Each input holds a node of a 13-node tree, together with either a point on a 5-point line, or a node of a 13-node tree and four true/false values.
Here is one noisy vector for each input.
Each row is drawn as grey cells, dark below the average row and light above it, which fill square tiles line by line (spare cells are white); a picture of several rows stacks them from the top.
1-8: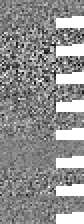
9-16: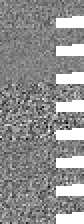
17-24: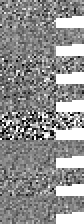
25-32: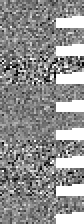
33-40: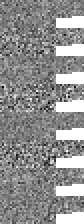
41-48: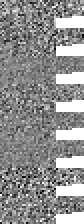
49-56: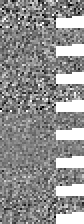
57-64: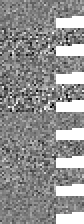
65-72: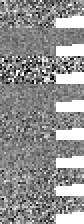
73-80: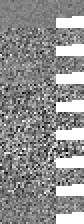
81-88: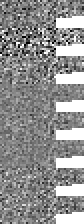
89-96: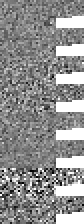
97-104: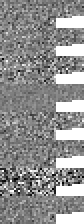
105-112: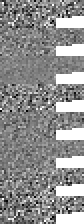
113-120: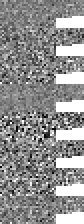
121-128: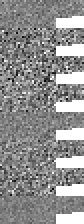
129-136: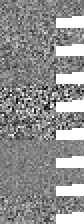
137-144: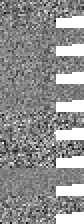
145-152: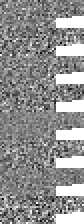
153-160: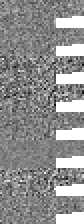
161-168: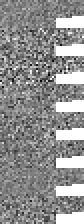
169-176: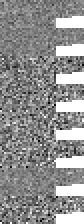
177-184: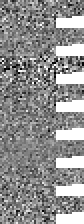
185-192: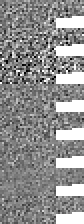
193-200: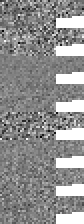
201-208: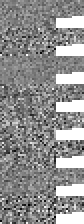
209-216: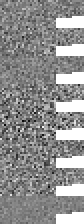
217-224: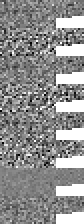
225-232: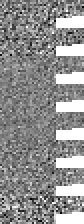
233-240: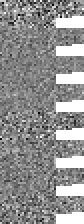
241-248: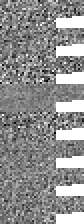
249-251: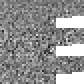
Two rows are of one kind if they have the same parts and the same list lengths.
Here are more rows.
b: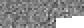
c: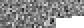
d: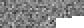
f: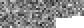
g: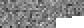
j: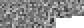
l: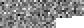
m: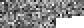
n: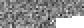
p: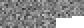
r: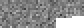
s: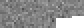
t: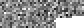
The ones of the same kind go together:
b, d, f, g, n, p, r, t
c, j, l, m, s

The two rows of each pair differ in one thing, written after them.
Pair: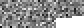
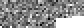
the place on the 5-point line
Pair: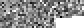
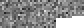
the node of the tree
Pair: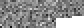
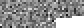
the place on the 5-point line
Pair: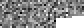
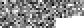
the place on the 5-point line
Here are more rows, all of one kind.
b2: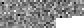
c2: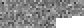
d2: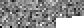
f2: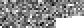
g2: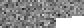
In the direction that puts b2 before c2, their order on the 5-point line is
b2, c2, f2, g2, d2.
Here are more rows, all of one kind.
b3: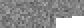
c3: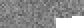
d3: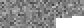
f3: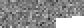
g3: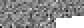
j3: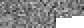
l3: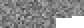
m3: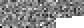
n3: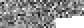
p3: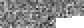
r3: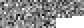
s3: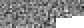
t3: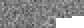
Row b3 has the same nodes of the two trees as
l3, m3 and p3.
